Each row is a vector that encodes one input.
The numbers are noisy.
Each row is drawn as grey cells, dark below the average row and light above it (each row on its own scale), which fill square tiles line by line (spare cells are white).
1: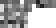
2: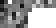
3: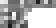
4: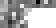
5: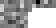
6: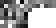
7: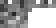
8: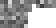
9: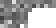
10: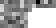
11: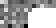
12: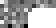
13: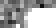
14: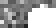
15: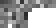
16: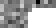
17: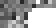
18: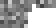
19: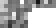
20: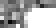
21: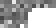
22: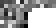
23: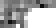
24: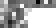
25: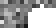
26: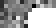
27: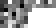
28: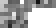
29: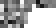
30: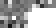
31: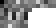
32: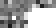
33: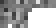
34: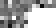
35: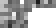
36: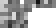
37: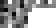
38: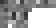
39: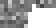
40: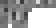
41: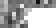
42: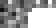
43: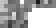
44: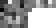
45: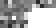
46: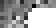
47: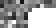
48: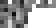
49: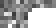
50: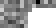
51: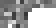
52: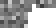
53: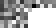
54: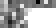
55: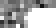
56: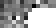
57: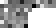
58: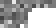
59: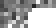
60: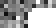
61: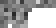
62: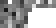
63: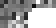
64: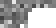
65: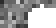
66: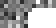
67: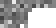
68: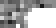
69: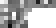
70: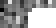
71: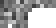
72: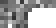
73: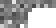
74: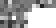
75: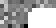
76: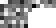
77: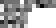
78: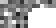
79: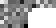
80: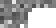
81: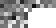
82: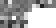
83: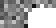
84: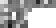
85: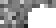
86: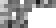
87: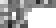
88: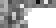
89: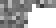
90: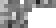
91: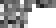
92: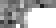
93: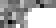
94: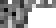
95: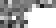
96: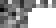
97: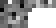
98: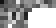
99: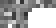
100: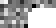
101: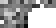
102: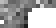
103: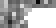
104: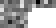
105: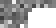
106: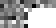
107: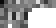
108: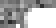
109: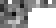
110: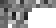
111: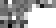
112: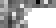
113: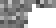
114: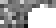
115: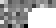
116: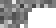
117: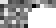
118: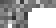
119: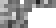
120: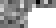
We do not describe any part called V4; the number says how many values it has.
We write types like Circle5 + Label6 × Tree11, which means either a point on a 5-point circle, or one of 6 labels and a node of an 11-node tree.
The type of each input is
List2(Bool × V4).
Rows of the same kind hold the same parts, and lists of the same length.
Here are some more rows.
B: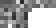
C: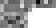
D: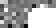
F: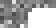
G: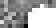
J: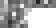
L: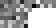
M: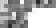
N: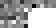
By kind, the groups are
B, D, G, L, N
C, J, M
F

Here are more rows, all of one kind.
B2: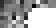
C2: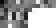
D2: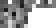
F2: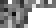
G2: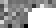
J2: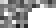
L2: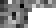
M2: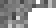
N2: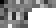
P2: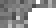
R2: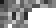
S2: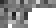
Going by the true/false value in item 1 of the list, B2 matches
G2, M2 and P2.
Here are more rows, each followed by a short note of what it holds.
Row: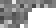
the empty list
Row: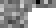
a list of one item
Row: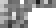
a list of one item
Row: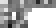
a list of one item
